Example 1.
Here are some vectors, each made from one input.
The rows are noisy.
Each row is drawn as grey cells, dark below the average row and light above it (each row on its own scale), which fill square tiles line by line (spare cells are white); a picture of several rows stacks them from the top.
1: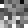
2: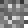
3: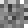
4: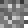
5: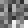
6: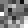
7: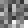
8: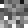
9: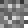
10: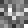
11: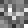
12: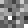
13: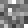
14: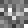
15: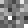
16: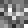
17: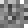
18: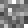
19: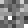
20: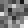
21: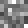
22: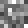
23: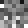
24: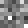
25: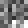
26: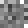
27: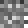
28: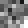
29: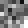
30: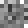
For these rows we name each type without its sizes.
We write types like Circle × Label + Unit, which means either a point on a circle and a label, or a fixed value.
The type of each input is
Bool × Bool × Bool.
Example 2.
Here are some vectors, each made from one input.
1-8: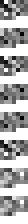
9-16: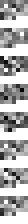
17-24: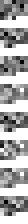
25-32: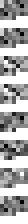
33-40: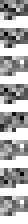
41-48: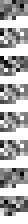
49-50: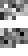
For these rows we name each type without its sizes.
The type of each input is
Bool × Bool × Bool.
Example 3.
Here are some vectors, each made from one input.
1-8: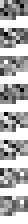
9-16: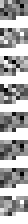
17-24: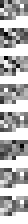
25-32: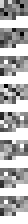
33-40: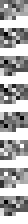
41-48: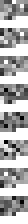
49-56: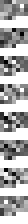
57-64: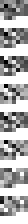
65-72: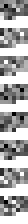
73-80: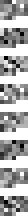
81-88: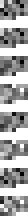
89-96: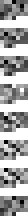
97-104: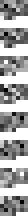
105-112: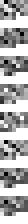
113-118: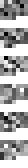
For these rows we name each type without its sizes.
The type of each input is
Bool × Bool × Bool.
